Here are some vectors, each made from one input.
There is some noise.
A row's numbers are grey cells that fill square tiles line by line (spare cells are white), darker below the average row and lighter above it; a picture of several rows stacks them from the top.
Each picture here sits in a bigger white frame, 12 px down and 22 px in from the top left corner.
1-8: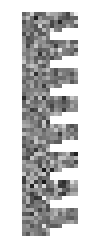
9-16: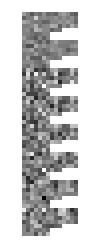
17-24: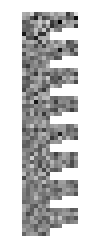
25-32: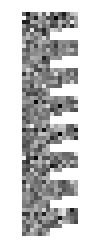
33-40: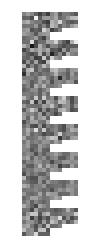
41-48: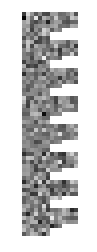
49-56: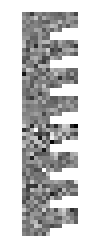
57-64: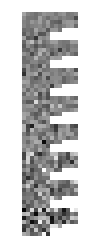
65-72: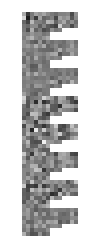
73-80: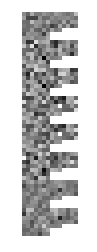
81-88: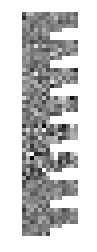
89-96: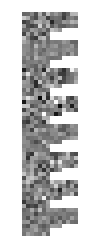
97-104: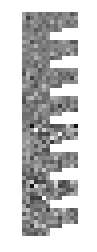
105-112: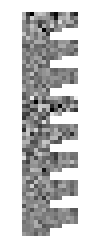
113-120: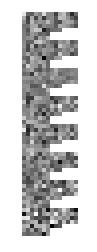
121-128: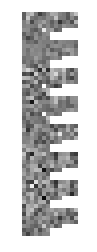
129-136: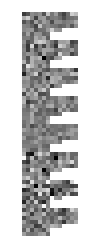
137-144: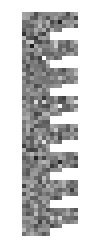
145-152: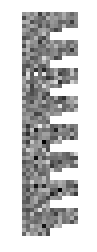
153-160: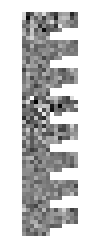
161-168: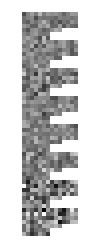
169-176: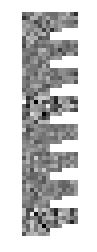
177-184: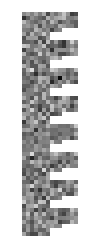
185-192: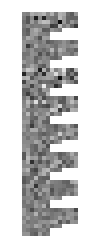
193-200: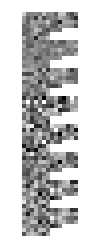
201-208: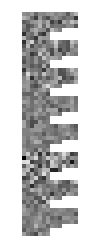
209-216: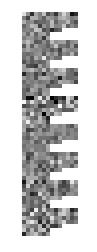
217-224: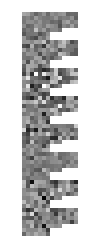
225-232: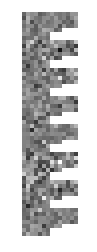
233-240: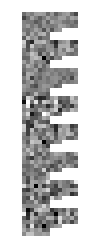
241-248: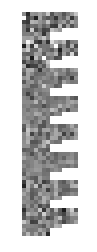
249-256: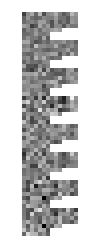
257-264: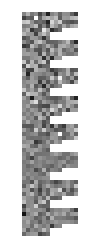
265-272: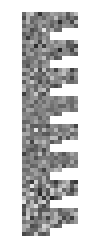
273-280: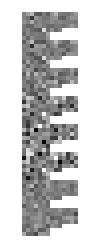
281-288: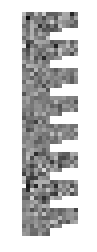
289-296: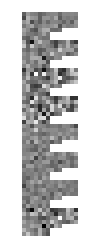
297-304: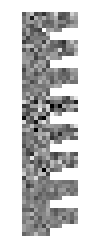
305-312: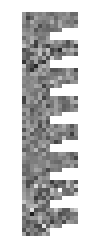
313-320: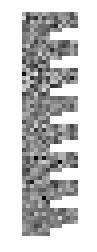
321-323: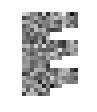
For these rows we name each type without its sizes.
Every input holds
a label and a point on a line.
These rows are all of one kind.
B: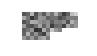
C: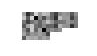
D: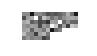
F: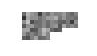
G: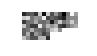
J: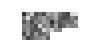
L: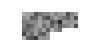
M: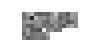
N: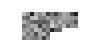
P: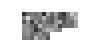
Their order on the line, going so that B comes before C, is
D, F, G, B, J, M, N, L, P, C.
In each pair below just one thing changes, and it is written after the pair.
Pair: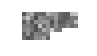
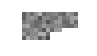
the label
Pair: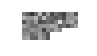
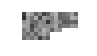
the label
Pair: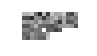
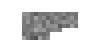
the label
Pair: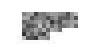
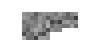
the place on the line
